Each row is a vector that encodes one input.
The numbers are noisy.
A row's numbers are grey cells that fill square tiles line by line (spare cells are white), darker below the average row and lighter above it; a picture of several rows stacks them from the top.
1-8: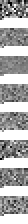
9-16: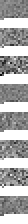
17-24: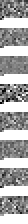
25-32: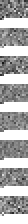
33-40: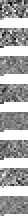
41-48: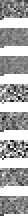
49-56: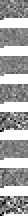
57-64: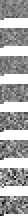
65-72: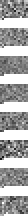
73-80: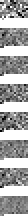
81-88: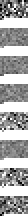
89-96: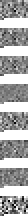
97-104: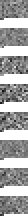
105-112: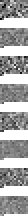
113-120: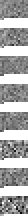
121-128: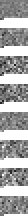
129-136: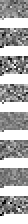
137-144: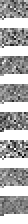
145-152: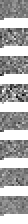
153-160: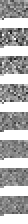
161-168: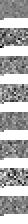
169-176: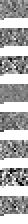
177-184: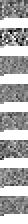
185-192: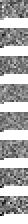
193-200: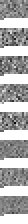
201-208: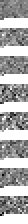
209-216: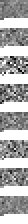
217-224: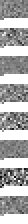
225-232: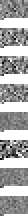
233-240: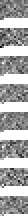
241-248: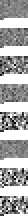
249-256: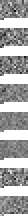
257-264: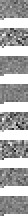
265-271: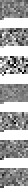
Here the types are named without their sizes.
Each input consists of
a point on a circle and a label.
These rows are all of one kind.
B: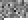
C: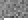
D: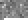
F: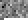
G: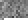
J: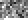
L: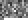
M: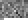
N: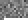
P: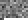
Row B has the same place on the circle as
G, L and P.
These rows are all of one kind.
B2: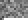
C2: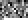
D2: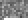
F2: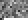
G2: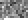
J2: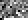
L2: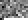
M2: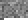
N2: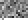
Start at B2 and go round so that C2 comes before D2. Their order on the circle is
B2, F2, N2, G2, C2, J2, D2, L2, M2.
